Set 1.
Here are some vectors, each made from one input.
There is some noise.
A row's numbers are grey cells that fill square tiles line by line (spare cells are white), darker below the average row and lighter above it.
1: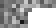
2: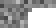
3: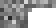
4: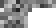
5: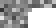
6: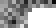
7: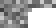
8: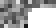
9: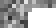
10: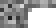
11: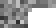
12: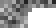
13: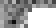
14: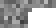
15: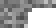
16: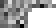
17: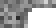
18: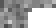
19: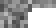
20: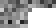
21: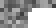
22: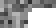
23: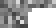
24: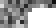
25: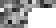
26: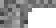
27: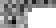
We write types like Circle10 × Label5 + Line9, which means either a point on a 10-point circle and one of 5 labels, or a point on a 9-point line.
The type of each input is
Line3 × Line6.
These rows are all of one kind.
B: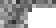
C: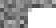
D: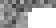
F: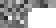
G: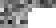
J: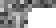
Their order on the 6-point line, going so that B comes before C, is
F, B, D, C, J, G.
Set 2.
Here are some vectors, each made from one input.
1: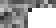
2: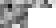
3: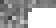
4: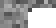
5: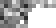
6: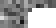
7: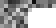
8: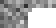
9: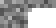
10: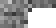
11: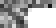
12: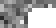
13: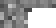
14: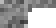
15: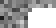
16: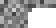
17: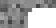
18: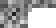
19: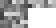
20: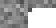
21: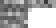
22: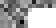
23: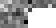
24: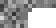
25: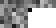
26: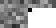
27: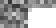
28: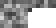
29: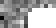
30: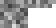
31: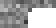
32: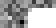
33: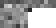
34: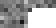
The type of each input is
Line4 × Line4.
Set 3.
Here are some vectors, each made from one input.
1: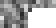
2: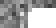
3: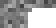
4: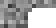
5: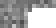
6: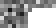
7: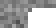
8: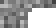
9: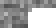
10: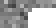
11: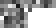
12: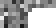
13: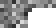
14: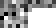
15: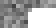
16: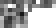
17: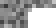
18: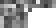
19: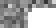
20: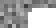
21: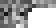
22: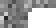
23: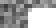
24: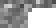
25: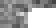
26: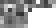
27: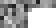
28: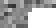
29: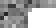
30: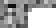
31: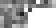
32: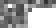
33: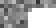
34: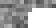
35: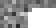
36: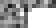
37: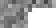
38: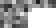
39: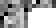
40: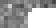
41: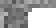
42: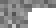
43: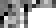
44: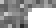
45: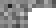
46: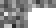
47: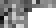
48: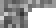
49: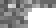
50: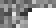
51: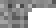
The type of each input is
Circle6 + Unit.
